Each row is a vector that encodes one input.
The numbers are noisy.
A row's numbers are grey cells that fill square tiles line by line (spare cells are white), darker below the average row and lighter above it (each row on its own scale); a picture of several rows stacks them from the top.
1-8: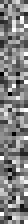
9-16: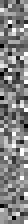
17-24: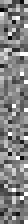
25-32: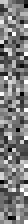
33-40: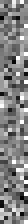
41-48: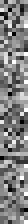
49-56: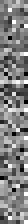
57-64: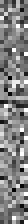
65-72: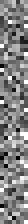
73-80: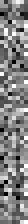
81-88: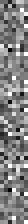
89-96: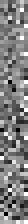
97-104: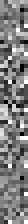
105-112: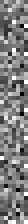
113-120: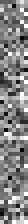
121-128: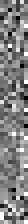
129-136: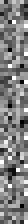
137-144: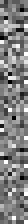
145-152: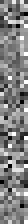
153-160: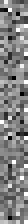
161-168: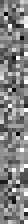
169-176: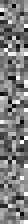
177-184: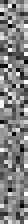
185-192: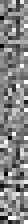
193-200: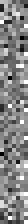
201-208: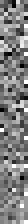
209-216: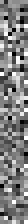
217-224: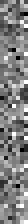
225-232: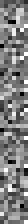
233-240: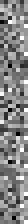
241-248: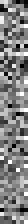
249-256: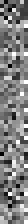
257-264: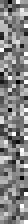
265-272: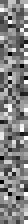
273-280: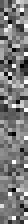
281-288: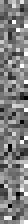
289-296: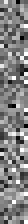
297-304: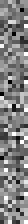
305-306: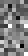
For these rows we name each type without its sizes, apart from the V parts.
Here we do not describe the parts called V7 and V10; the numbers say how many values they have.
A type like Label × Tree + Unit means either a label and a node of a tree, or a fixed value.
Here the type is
(Bool × Bool × Bool × Bool + Label) × V10 + Tree × V7.
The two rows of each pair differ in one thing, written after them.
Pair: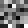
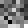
one of the four true/false values
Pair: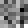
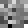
one of the four true/false values
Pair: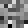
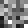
the value of V10
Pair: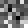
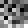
one of the four true/false values
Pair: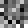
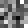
one of the four true/false values
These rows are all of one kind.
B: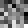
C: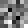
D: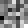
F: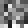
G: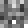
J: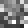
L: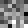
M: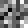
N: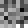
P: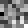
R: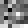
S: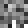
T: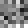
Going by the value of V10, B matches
N and P.
